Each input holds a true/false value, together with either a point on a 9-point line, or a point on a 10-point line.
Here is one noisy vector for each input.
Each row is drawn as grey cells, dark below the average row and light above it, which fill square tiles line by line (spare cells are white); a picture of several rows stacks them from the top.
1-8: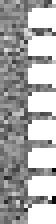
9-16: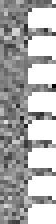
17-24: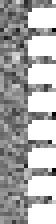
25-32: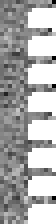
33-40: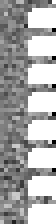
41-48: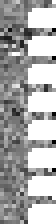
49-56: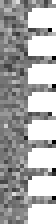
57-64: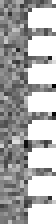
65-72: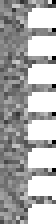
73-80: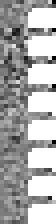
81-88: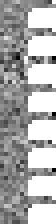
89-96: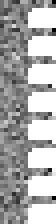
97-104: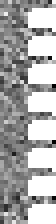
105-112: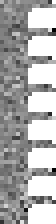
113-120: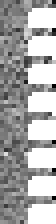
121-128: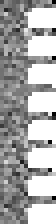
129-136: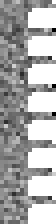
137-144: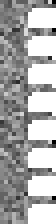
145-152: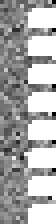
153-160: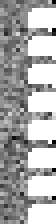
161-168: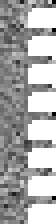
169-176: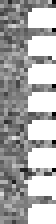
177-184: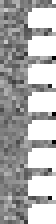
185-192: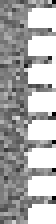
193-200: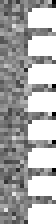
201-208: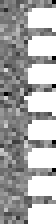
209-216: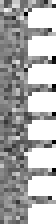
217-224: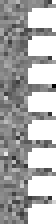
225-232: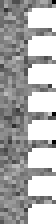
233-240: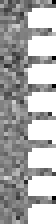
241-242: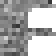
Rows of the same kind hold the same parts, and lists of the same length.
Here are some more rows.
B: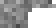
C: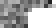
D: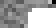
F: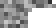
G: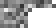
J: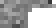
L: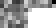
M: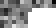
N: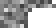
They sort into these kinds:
B, D, F, J, L, M
C, G, N

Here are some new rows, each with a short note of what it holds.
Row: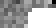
a point on a 10-point line and a true/false value
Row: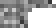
a point on a 9-point line and a true/false value
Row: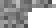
a point on a 9-point line and a true/false value
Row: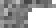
a point on a 9-point line and a true/false value
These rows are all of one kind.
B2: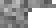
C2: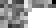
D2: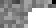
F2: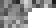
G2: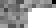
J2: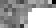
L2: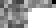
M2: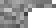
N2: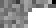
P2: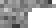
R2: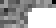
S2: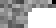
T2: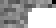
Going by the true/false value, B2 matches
M2 and P2.
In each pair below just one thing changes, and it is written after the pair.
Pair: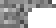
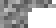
the place on the 9-point line
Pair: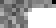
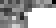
the place on the 9-point line
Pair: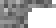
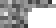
the place on the 9-point line
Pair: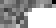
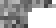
the true/false value
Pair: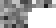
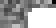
the true/false value
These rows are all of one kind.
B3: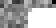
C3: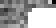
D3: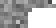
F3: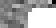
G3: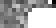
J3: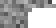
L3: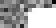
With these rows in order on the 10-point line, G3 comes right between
C3 and D3.
